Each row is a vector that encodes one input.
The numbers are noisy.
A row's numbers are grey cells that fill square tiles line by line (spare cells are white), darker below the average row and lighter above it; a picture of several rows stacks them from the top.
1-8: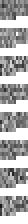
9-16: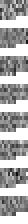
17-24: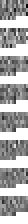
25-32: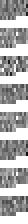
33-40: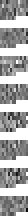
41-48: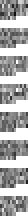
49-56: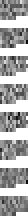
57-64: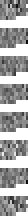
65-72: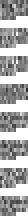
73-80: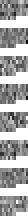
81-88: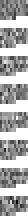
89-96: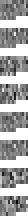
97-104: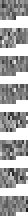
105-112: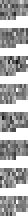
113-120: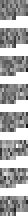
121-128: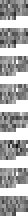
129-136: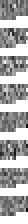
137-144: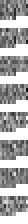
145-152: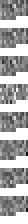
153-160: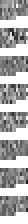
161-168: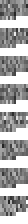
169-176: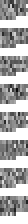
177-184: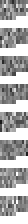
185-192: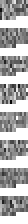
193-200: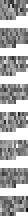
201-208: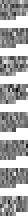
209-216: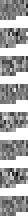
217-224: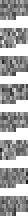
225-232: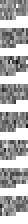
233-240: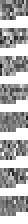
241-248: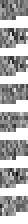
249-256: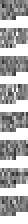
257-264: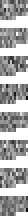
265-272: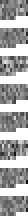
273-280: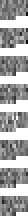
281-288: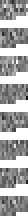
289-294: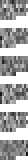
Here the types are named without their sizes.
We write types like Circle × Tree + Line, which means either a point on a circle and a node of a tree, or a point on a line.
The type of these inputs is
Bool × Bool × Bool + Line.
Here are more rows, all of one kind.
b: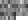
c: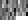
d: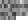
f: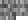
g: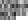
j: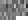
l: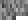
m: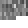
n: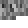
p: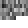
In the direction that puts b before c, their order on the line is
g, d, b, f, p, l, n, m, j, c.
